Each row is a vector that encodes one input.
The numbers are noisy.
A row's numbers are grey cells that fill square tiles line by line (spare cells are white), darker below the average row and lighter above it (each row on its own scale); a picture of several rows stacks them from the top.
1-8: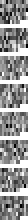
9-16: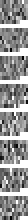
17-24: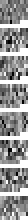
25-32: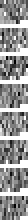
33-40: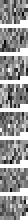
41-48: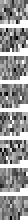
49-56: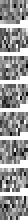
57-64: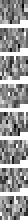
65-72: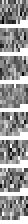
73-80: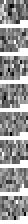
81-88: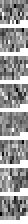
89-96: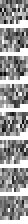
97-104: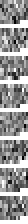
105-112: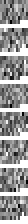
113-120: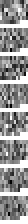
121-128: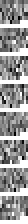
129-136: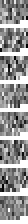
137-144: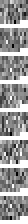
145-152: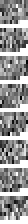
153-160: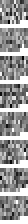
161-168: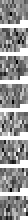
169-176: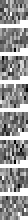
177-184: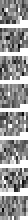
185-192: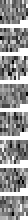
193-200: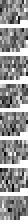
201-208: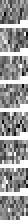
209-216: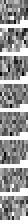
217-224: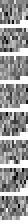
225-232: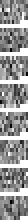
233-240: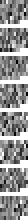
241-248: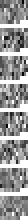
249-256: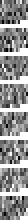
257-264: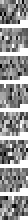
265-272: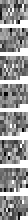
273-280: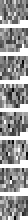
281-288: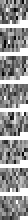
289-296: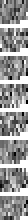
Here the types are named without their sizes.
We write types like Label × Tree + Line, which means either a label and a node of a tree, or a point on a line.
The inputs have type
Label × (Label + Line).
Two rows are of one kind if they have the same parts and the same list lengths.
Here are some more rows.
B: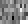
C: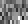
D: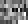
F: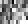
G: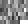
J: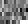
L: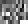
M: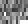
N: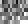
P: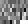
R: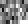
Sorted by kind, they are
B, C, D, J, L, M, P, R
F, G, N

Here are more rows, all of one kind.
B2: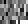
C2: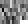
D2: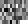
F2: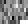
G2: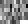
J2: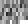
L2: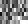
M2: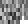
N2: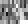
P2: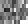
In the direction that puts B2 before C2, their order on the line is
M2, F2, P2, D2, N2, J2, L2, B2, G2, C2.
